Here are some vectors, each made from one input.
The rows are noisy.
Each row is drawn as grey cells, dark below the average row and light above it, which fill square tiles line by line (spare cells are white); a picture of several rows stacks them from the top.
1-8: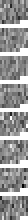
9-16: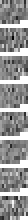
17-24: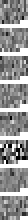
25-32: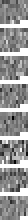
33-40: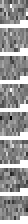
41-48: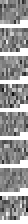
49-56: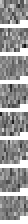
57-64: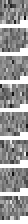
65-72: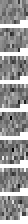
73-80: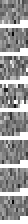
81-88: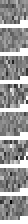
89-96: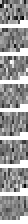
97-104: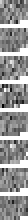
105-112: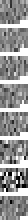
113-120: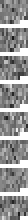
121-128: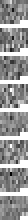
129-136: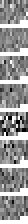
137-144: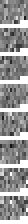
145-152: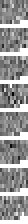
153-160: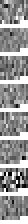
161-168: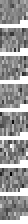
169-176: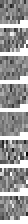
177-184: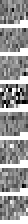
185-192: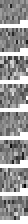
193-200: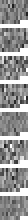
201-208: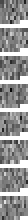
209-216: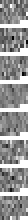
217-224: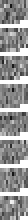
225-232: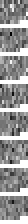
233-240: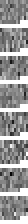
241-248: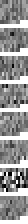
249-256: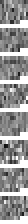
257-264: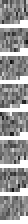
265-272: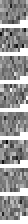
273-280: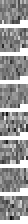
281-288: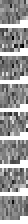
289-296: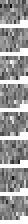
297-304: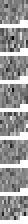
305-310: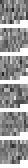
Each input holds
either a fixed value, or three labels (each one of 9) and a node of a 13-node tree.
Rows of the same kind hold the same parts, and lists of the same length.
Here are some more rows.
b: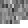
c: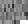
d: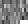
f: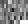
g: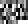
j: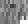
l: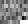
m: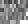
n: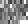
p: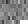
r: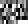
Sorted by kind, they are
b, c, d, f, j, l, m, n, p
g, r

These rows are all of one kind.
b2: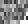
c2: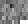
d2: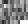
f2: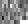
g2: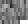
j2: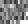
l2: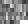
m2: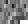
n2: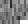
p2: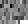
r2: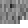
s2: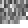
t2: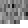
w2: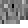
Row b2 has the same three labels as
n2, p2, r2 and s2.
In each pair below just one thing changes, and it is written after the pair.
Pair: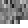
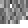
the node of the tree
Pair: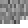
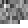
one of the three labels
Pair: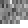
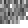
the node of the tree
